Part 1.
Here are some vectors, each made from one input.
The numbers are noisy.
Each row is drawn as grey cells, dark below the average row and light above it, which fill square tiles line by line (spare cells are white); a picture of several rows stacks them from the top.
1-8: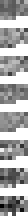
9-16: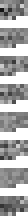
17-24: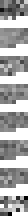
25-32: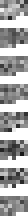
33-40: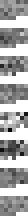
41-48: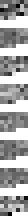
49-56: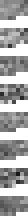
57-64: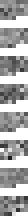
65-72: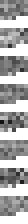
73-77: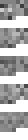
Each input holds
a list of up to two points on a 9-point line.
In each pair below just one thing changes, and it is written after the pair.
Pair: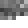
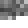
the place on the 9-point line in item 1 of the list
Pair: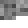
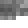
the place on the 9-point line in item 2 of the list
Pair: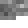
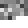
the place on the 9-point line in item 1 of the list
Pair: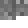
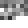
the place on the 9-point line in item 2 of the list
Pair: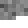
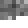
the place on the 9-point line in item 2 of the list
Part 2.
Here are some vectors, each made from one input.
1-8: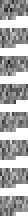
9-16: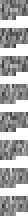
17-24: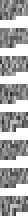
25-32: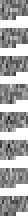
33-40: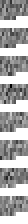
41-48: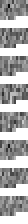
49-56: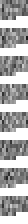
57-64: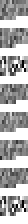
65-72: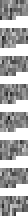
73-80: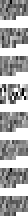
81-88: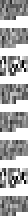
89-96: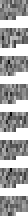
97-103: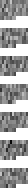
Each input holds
a list of up to two points on a 6-point line.
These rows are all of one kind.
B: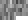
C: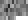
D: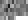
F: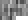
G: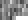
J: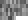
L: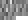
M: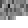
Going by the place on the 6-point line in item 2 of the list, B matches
C and D.
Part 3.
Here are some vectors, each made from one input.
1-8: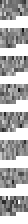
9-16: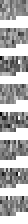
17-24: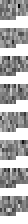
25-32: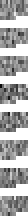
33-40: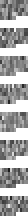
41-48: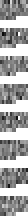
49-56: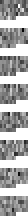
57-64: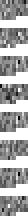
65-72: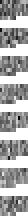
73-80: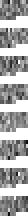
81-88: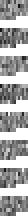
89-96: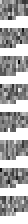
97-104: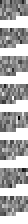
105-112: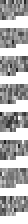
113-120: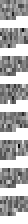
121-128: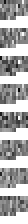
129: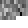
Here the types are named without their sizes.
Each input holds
a point on a line, together with either a fixed value, or four true/false values.
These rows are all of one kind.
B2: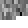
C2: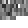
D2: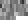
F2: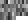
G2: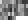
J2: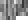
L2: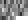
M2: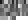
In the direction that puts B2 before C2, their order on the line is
L2, J2, D2, G2, F2, B2, C2, M2.
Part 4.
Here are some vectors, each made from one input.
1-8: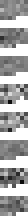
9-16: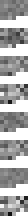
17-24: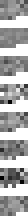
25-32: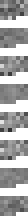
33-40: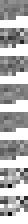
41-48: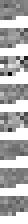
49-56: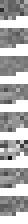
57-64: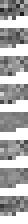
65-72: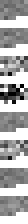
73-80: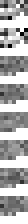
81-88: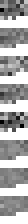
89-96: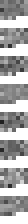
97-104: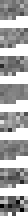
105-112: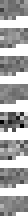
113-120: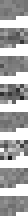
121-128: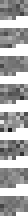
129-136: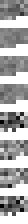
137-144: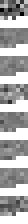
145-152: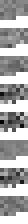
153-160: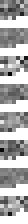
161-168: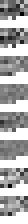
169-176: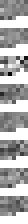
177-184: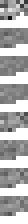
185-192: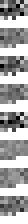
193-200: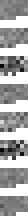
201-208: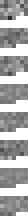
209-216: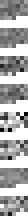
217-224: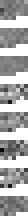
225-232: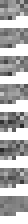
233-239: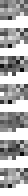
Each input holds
a point on a 17-point line and a true/false value.
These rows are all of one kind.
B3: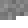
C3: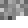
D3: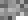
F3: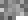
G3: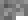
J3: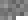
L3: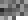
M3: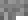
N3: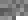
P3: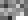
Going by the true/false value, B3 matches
D3 and J3.
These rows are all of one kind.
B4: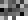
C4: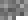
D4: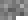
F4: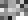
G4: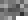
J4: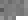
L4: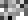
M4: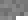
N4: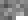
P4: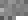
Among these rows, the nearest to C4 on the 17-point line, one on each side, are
D4 and M4.
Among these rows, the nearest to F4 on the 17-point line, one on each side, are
B4 and J4.
